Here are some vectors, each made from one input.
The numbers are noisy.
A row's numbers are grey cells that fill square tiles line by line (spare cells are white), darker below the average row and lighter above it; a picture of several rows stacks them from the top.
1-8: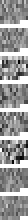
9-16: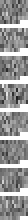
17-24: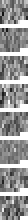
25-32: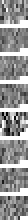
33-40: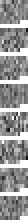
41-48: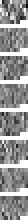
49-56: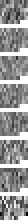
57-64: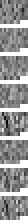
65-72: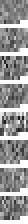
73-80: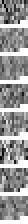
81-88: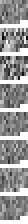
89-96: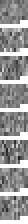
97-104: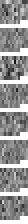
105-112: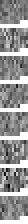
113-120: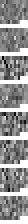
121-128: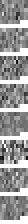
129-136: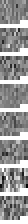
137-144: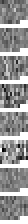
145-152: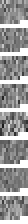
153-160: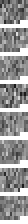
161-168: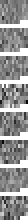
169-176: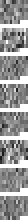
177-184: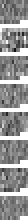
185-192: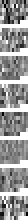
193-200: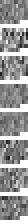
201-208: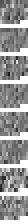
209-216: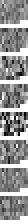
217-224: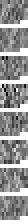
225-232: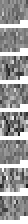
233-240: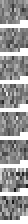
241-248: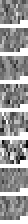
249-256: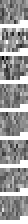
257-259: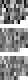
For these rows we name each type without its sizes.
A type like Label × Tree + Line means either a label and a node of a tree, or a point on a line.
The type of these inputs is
(Bool × Bool × Bool × Bool × Bool + Line) × Line + Label.
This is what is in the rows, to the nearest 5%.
About 5% of them hold a label. The rest hold a point on a line, together with either a point on a line, or five true/false values.
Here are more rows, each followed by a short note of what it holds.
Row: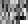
a label
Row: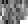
a point on a line and five true/false values
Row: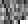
a point on each of two lines
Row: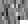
a point on each of two lines
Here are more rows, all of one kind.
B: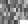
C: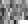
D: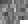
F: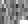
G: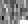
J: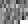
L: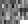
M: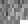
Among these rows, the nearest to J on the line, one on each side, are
D and M.
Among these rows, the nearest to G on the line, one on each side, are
B and F.
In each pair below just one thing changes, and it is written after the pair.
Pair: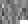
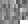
the place on the line
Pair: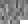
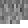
the place on the line
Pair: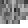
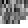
one of the five true/false values
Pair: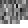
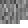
one of the five true/false values
